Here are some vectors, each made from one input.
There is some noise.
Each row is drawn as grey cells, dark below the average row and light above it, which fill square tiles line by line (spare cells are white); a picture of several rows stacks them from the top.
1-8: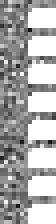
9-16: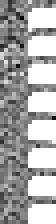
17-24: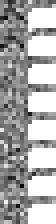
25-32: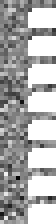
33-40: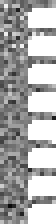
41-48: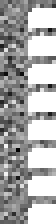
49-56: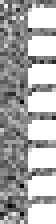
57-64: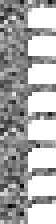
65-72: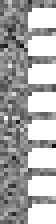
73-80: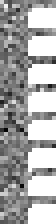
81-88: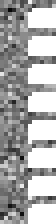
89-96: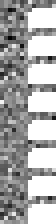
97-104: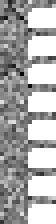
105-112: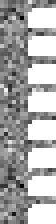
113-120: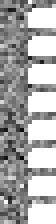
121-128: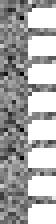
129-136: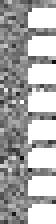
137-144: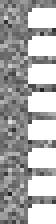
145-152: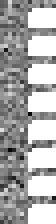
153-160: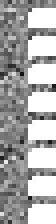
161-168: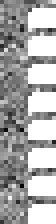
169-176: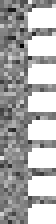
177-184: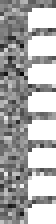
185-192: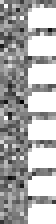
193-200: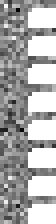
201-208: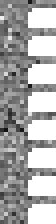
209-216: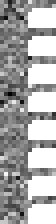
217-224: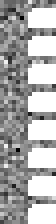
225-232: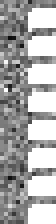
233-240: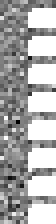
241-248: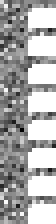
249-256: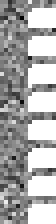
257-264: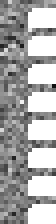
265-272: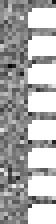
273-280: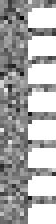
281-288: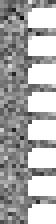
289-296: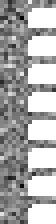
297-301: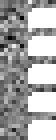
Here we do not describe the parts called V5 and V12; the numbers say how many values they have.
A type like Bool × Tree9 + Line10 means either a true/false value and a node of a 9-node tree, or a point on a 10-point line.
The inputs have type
Bool × Tree9 + Line11 × V5 × V12.
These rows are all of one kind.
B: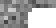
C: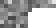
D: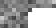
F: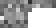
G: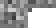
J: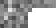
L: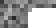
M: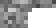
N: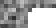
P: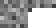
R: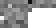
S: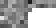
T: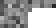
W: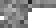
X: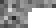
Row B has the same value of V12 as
D, R, S and W.
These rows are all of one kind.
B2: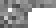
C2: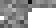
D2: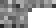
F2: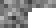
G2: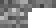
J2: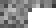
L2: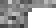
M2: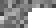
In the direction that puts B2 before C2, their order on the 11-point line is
L2, F2, M2, J2, D2, G2, B2, C2.
